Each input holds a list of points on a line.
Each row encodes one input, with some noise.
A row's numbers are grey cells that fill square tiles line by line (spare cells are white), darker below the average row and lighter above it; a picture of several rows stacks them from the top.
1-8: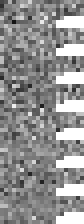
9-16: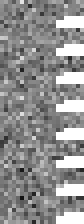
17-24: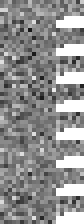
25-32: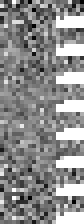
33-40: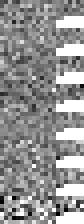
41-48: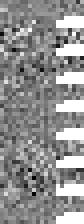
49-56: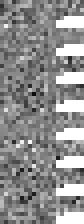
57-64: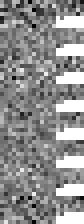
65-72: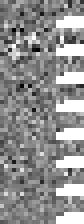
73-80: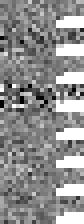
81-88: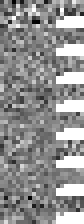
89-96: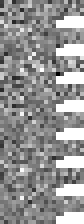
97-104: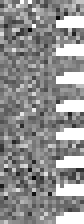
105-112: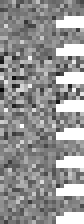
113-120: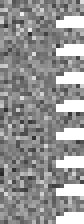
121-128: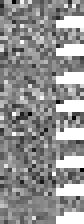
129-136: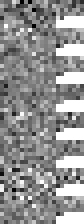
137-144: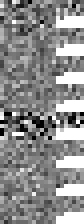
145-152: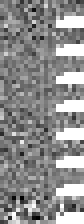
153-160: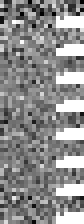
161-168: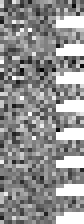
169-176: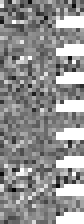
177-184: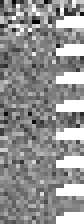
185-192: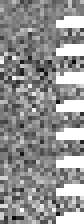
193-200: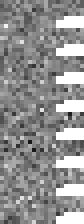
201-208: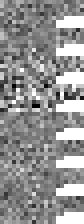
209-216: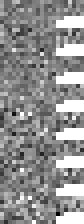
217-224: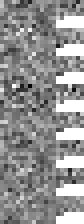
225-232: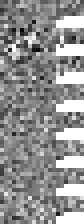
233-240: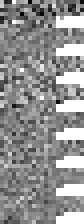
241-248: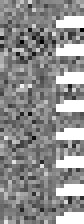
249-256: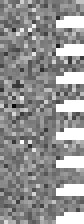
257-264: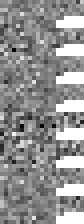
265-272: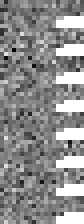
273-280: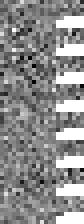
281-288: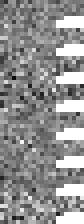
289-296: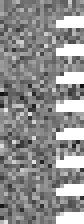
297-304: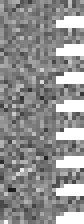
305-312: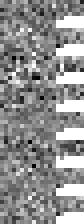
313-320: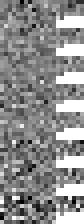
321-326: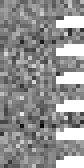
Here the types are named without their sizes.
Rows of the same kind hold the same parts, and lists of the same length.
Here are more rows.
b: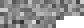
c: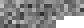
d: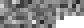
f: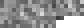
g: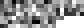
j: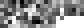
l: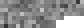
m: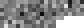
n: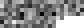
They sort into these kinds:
b, c, d, f, l, n
g, j
m

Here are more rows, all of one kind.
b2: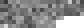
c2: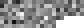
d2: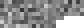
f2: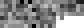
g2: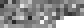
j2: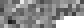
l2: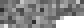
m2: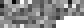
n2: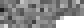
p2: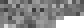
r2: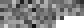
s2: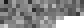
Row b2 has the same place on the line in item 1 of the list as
g2 and s2.
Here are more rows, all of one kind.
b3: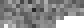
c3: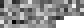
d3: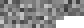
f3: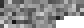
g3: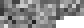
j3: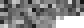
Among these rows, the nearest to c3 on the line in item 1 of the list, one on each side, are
d3 and f3.
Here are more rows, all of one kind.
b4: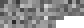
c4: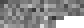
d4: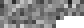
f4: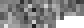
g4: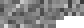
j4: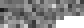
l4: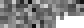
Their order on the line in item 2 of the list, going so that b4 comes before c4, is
l4, b4, c4, j4, d4, g4, f4.
